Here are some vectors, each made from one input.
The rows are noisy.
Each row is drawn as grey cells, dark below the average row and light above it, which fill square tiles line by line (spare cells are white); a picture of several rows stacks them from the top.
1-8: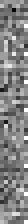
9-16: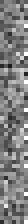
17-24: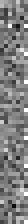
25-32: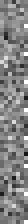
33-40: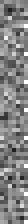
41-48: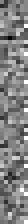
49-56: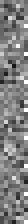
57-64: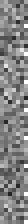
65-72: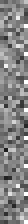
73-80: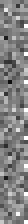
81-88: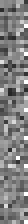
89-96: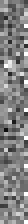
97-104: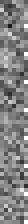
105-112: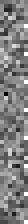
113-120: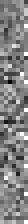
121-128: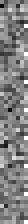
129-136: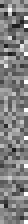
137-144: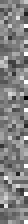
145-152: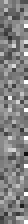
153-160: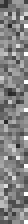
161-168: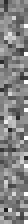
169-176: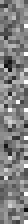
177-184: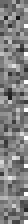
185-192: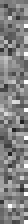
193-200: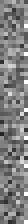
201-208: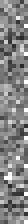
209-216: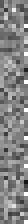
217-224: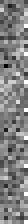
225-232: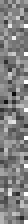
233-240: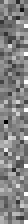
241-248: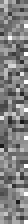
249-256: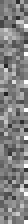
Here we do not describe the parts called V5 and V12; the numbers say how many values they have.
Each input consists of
a point on a 9-point line, together with either a true/false value and a value of V12, or a value of V5.
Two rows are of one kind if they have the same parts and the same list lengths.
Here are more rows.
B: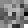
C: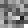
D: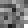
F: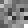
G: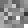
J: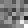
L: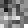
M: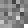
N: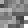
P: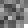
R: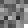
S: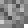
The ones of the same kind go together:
B, C, G, L, M, N, S
D, F, J, P, R

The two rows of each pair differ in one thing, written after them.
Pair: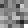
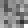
the value of V12
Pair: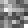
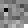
the place on the 9-point line
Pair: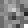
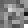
the place on the 9-point line
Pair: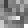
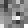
the value of V12
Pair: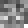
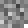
the place on the 9-point line
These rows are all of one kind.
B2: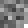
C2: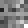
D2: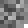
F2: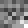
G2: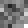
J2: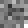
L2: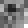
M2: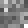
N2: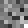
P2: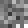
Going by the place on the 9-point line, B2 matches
G2, J2 and L2.
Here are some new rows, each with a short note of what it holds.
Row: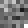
a point on a 9-point line and a value of V5
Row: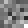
a point on a 9-point line and a value of V5
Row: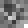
a point on a 9-point line and a value of V5
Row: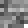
a point on a 9-point line, a true/false value and a value of V12
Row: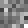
a point on a 9-point line and a value of V5
